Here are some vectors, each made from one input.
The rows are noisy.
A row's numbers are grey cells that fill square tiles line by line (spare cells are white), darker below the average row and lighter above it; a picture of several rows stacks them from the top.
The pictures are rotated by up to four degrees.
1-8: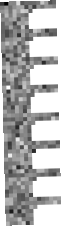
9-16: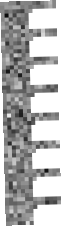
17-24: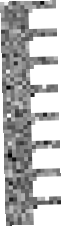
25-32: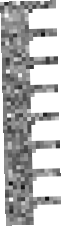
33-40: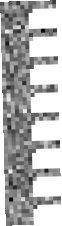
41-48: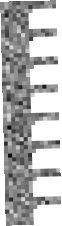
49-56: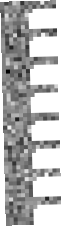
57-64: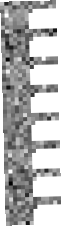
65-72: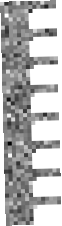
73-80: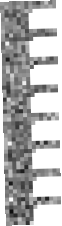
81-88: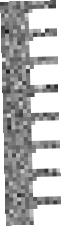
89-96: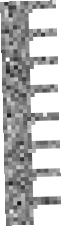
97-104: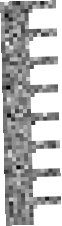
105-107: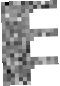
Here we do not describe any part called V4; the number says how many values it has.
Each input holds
three true/false values, together with either a point on a 6-point line, or a value of V4.
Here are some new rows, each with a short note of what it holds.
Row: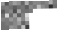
three true/false values and a value of V4
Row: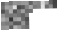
a point on a 6-point line and three true/false values
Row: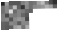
a point on a 6-point line and three true/false values
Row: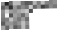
three true/false values and a value of V4
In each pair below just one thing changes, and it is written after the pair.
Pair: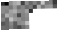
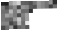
one of the three true/false values
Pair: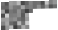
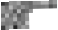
one of the three true/false values
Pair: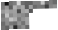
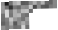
the value of V4
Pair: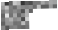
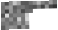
one of the three true/false values
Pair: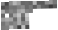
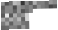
one of the three true/false values
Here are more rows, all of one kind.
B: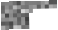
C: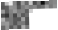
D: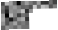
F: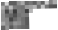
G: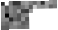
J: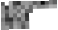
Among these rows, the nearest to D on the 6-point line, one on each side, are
B and J.
